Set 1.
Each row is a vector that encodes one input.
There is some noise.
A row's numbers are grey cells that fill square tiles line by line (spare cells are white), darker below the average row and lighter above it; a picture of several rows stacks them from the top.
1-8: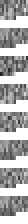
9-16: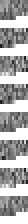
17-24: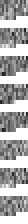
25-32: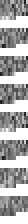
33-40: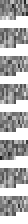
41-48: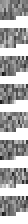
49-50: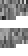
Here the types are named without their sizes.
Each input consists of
a point on a line.
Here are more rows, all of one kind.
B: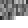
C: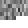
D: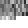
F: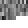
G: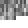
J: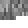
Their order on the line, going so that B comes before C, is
B, F, J, C, G, D.
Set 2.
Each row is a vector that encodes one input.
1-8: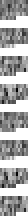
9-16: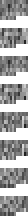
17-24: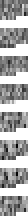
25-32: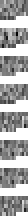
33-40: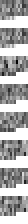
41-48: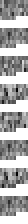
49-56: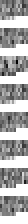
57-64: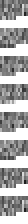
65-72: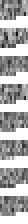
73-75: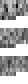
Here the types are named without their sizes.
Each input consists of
a node of a tree.
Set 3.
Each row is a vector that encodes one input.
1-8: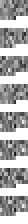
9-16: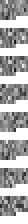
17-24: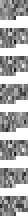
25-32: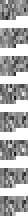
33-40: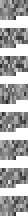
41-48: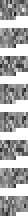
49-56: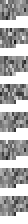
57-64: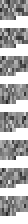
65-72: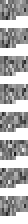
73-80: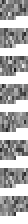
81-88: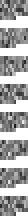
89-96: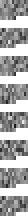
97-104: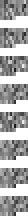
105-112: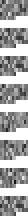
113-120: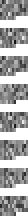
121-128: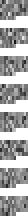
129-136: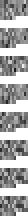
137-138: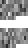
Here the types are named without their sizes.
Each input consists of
a label.
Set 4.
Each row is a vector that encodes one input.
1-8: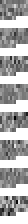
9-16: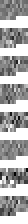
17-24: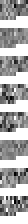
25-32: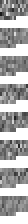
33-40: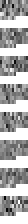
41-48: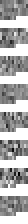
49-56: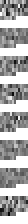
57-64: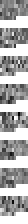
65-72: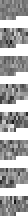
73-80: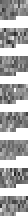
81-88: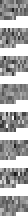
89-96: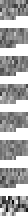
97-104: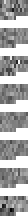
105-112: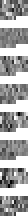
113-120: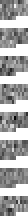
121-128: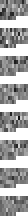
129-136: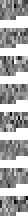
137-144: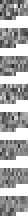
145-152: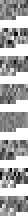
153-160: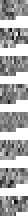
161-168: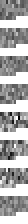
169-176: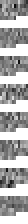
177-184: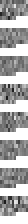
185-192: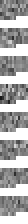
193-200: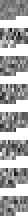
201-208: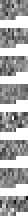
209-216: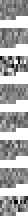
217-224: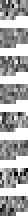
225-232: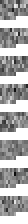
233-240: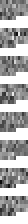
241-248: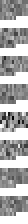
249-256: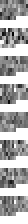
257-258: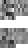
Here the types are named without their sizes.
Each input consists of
a point on a line.
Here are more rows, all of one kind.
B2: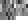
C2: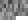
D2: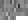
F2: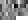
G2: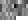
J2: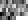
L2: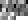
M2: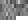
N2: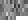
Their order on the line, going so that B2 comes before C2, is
L2, B2, J2, G2, F2, C2, M2, N2, D2.
